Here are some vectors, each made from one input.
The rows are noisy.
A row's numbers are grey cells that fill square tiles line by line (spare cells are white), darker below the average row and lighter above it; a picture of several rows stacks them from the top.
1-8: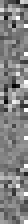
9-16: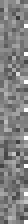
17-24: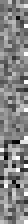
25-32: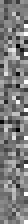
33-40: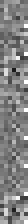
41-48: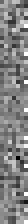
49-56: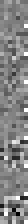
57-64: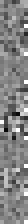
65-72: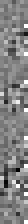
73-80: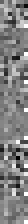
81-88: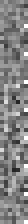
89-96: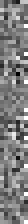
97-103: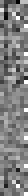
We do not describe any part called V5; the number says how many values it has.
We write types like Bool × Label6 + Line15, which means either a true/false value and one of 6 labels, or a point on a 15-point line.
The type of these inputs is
Line4 + List2(Bool × V5).
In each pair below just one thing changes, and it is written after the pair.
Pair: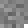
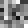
the value of V5 in item 1 of the list
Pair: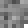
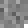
the true/false value in item 2 of the list
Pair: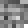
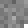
the value of V5 in item 2 of the list
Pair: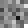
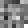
the true/false value in item 2 of the list
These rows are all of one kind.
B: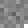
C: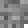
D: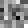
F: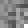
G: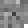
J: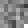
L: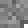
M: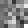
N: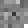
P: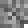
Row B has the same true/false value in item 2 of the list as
G, M, N and P.
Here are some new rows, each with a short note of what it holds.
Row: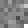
a list of one item
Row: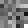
the empty list
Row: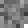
the empty list
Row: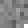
a list of one item
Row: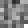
a list of one item
